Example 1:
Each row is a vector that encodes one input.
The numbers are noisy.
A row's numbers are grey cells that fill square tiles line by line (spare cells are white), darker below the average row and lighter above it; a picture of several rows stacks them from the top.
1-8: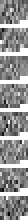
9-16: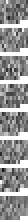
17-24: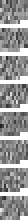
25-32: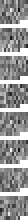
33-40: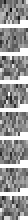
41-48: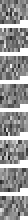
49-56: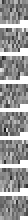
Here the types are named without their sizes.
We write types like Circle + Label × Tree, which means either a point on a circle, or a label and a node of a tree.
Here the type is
Tree.
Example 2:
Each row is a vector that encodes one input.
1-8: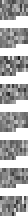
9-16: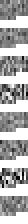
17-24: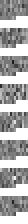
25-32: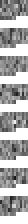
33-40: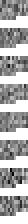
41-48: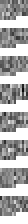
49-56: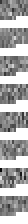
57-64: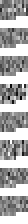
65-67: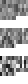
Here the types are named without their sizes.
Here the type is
Line.
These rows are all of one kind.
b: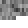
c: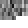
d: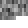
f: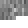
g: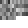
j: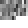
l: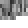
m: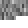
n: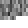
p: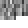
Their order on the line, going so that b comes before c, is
n, l, p, j, b, c, d, f, g, m.
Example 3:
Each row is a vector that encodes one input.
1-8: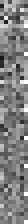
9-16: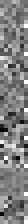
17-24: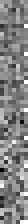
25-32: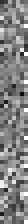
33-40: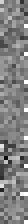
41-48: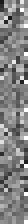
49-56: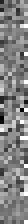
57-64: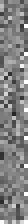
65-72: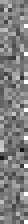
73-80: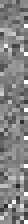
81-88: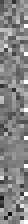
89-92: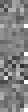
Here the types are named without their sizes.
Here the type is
Line.
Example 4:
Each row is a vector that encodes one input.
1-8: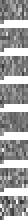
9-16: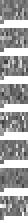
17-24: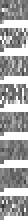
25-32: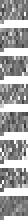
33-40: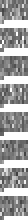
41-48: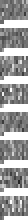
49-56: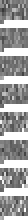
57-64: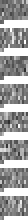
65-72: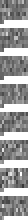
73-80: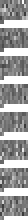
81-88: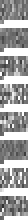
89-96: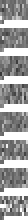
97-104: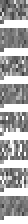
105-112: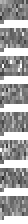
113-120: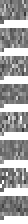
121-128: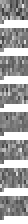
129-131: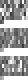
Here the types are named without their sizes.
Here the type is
Circle.
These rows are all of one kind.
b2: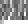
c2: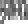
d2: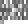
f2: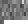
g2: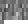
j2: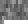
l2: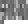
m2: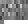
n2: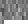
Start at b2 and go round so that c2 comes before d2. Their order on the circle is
b2, c2, g2, n2, l2, d2, f2, m2, j2.
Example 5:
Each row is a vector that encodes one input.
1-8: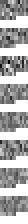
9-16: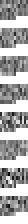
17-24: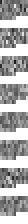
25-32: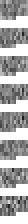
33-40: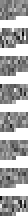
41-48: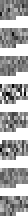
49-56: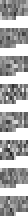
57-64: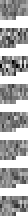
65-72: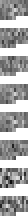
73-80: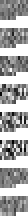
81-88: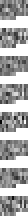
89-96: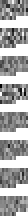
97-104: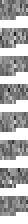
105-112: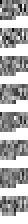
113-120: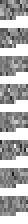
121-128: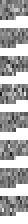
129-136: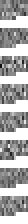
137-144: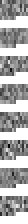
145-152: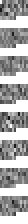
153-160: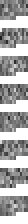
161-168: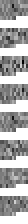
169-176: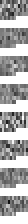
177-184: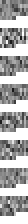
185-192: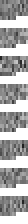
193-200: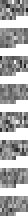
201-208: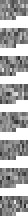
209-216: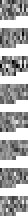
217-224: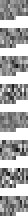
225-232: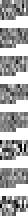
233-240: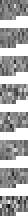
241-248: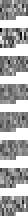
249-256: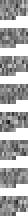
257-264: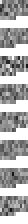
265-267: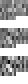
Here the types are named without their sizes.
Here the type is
Line.
